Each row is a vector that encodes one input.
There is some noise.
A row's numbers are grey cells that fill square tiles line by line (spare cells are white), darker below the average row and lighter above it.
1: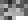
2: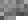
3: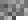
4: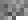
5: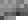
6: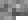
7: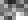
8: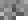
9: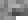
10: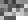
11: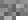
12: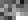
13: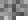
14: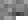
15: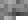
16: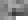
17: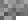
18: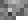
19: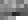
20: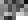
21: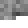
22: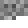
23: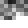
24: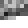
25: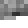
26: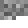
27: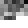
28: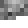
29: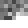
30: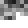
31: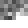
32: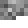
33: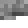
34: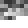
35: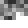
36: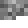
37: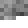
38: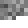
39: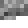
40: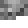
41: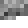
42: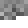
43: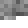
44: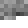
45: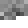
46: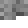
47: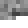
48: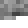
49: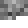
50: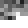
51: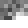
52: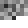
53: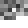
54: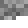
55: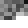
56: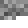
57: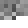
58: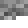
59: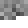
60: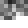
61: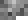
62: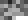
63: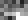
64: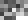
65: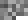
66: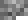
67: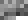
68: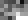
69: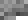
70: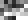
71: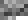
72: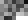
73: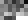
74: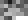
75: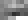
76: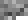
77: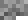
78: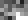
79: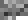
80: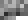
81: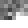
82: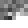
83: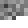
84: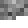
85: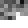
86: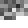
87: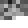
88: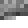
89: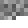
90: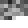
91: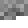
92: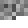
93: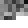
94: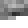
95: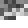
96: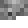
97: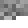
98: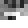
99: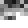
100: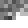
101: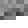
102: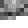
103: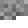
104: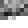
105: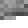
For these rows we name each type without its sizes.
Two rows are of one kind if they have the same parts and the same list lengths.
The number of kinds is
2.
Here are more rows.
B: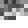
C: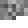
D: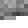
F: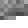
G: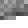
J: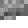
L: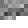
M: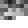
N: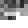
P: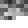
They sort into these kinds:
B, M, N, P
C, D, F, G, J, L

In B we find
a label.
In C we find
a point on a line.
